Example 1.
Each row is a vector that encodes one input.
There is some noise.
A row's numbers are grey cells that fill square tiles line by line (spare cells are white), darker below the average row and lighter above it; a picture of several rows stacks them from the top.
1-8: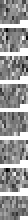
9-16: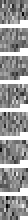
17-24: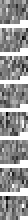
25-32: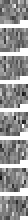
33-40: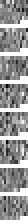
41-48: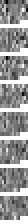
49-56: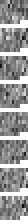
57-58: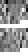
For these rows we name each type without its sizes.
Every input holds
a point on a line and a node of a tree.
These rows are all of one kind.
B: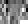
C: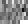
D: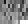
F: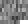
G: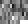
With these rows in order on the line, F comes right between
B and D.
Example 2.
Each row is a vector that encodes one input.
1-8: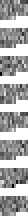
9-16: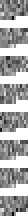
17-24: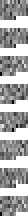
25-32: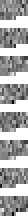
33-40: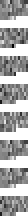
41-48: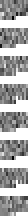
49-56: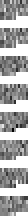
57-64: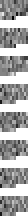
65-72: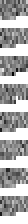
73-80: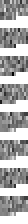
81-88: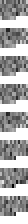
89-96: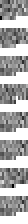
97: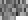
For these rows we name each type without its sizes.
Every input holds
a label and a true/false value.
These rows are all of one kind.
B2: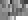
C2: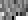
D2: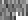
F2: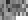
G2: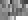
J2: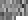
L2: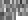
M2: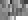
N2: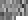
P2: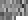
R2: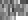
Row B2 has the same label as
G2, M2 and R2.
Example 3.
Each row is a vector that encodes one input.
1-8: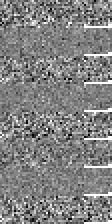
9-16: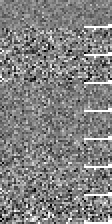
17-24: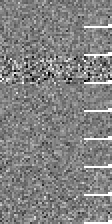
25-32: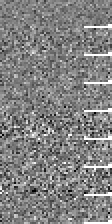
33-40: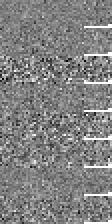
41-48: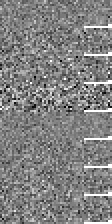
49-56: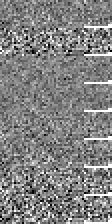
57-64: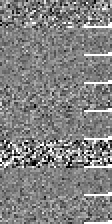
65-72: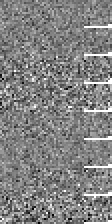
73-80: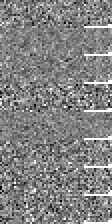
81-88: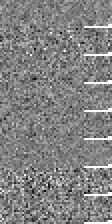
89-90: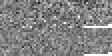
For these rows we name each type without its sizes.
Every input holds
a true/false value, together with either a fixed value, or a node of a tree.
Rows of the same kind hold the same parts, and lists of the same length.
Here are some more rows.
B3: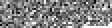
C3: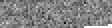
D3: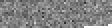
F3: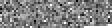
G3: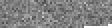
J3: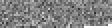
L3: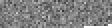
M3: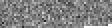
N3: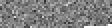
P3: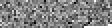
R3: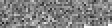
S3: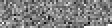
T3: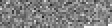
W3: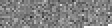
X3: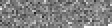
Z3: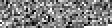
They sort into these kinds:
B3, F3
C3, D3, G3, J3, L3, M3, N3, P3, R3, S3, T3, W3, X3, Z3

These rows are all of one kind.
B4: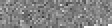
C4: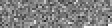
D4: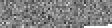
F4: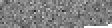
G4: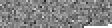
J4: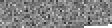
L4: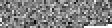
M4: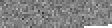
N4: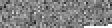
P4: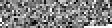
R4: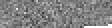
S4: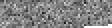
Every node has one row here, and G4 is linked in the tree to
B4 and J4.
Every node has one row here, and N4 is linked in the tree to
C4.
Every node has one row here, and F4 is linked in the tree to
R4.
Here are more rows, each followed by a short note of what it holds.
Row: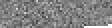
a node of a tree and a true/false value
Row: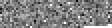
a true/false value
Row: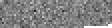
a node of a tree and a true/false value
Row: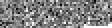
a true/false value
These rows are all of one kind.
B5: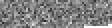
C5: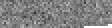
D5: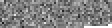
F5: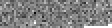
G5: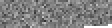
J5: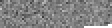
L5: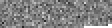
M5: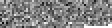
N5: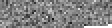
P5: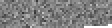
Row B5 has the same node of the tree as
C5, F5, G5 and P5.
